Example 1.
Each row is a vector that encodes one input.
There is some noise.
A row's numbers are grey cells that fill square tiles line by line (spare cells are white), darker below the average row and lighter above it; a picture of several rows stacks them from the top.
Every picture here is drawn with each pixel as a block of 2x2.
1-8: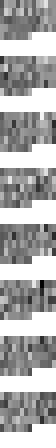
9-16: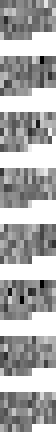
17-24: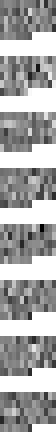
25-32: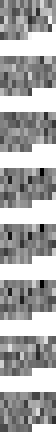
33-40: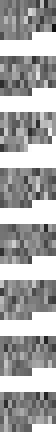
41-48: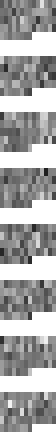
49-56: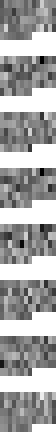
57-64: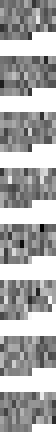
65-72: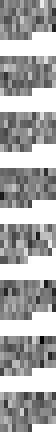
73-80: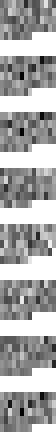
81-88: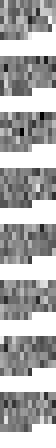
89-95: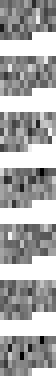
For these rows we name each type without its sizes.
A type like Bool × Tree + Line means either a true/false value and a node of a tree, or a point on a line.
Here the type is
List(Line).
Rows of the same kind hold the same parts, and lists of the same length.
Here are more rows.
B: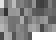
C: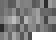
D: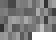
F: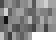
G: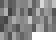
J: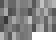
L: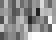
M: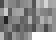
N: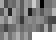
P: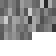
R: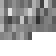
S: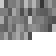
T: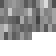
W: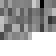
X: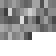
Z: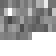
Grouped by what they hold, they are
B, P, R, T, W, X, Z
C, D, F, G, J, M, N, S
L

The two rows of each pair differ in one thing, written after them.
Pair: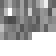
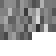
the place on the line in item 1 of the list
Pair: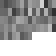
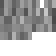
the place on the line in item 1 of the list
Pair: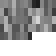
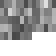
the place on the line in item 1 of the list
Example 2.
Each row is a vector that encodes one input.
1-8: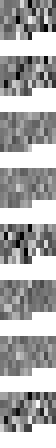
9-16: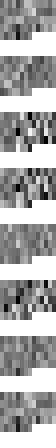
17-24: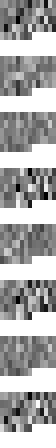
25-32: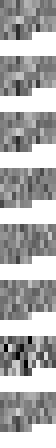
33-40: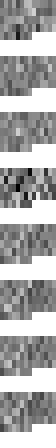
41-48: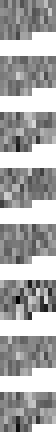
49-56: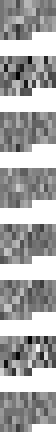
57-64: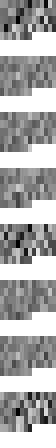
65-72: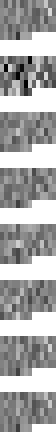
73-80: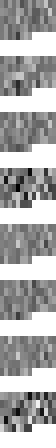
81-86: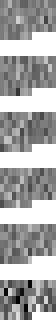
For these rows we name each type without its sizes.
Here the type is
Line + Tree.
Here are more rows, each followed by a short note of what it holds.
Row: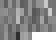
a node of a tree
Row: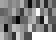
a point on a line
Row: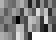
a point on a line
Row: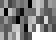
a point on a line
